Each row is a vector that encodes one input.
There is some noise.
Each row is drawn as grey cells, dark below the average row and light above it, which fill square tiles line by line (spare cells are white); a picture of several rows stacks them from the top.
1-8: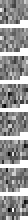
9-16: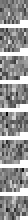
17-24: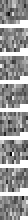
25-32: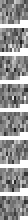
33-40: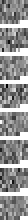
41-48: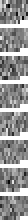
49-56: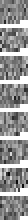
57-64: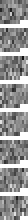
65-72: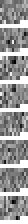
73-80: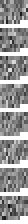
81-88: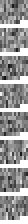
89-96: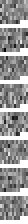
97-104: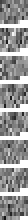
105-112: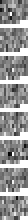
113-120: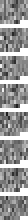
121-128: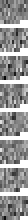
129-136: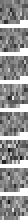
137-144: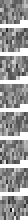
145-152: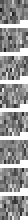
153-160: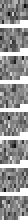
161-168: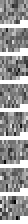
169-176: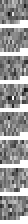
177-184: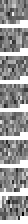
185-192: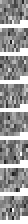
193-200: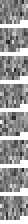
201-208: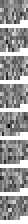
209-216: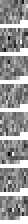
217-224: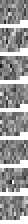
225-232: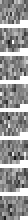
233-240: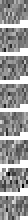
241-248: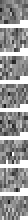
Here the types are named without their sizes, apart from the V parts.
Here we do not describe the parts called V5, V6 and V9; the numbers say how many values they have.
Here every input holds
either a true/false value and a value of V5, or a value of V6 and a value of V9, or a list of points on a line.
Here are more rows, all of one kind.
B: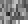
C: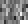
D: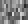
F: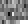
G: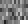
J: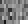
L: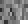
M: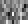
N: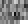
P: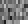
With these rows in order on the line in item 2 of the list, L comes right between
B and J.
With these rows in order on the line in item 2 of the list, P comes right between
M and N.
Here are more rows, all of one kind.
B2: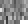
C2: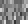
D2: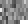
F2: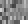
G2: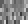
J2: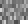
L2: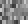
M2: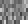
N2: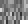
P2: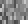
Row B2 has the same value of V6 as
D2 and P2.
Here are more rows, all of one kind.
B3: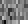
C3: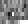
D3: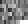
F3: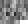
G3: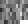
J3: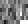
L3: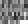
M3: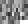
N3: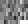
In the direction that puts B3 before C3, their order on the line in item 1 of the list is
B3, D3, J3, G3, N3, L3, F3, M3, C3.
